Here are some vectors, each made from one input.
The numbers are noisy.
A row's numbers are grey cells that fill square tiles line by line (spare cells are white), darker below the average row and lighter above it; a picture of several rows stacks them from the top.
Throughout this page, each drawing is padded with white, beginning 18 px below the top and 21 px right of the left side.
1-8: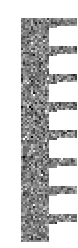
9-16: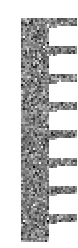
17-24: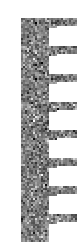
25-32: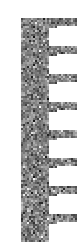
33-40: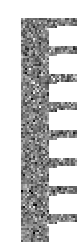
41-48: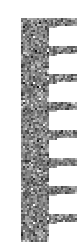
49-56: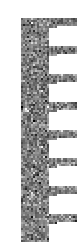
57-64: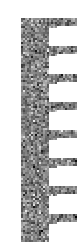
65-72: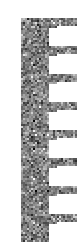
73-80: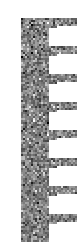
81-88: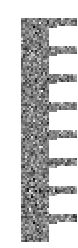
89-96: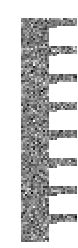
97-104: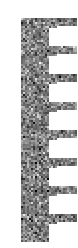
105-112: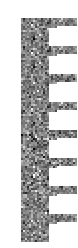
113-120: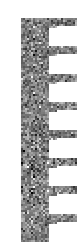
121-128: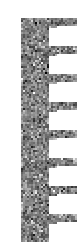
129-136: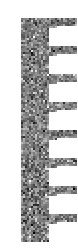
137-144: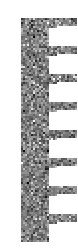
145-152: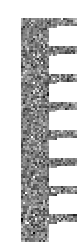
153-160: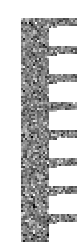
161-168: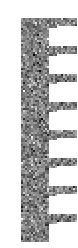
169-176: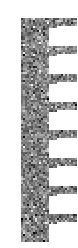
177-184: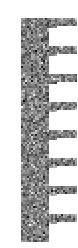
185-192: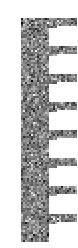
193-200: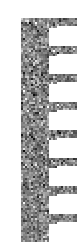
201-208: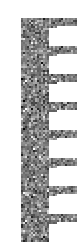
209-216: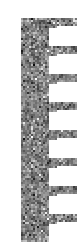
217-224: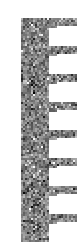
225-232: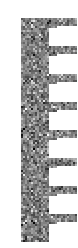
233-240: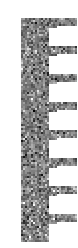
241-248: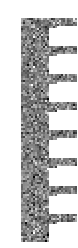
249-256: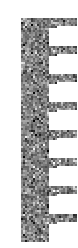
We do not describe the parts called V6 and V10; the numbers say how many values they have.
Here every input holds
one of 9 labels, a true/false value, a value of V6 and a value of V10.
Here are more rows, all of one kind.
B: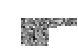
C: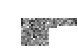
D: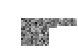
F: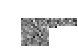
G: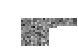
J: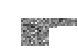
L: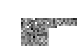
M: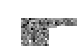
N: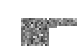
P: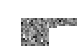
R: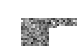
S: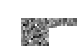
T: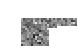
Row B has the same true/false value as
D, M, N and R.
